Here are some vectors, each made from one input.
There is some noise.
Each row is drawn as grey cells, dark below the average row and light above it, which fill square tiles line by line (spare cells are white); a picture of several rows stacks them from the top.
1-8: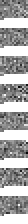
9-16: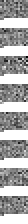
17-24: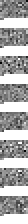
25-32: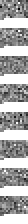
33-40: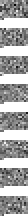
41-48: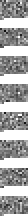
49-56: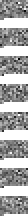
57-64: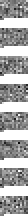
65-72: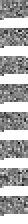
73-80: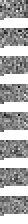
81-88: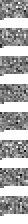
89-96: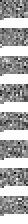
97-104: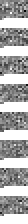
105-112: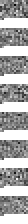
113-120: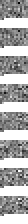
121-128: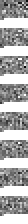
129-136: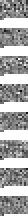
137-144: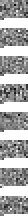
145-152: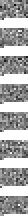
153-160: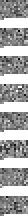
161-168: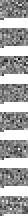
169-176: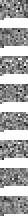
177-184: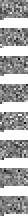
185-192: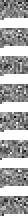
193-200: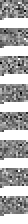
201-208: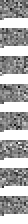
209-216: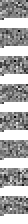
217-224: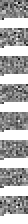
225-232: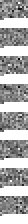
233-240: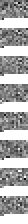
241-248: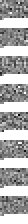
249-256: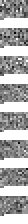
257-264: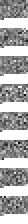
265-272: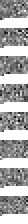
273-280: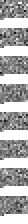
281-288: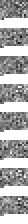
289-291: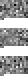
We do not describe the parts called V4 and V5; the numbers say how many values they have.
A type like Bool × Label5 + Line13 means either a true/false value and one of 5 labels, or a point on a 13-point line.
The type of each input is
(Line7 + V5) × (Tree15 + Unit) × V4.
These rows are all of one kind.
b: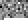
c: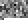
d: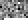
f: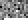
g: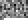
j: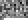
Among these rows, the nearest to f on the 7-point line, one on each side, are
d and g.
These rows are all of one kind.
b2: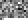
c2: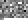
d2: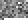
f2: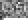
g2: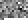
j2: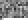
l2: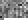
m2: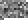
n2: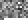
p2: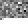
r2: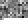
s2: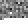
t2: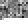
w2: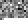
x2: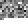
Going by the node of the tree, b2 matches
c2, r2, t2 and w2.
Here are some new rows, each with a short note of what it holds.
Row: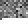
a node of a 15-node tree, a value of V4 and a value of V5
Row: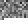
a value of V4 and a value of V5
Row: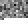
a point on a 7-point line and a value of V4
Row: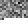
a value of V4 and a value of V5
